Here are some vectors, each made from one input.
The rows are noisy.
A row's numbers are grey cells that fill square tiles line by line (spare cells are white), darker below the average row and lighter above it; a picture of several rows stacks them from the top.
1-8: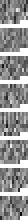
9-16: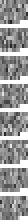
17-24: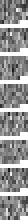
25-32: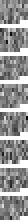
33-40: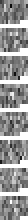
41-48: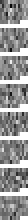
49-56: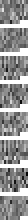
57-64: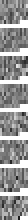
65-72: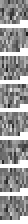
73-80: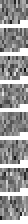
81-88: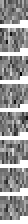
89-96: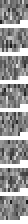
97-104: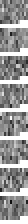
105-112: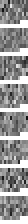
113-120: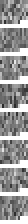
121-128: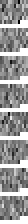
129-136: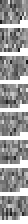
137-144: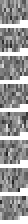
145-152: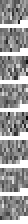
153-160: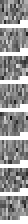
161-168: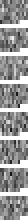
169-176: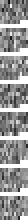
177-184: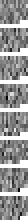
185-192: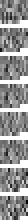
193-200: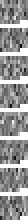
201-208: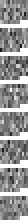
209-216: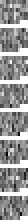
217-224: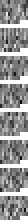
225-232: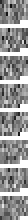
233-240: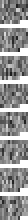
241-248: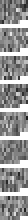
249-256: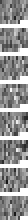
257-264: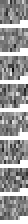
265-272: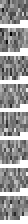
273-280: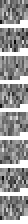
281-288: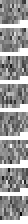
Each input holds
a point on an 11-point line, together with either a point on a 10-point circle and a true/false value, or a fixed value.
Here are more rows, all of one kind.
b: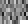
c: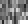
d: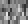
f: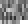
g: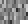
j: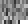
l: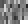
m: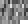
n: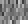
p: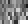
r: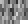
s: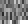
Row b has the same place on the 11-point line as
m, n, r and s.
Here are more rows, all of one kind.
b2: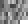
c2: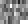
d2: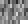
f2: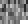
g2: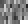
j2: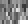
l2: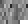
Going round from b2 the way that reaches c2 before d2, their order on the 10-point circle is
b2, j2, l2, g2, f2, c2, d2.
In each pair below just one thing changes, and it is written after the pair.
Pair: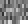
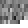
the place on the 11-point line
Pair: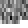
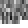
the place on the 10-point circle
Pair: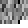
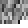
the place on the 10-point circle
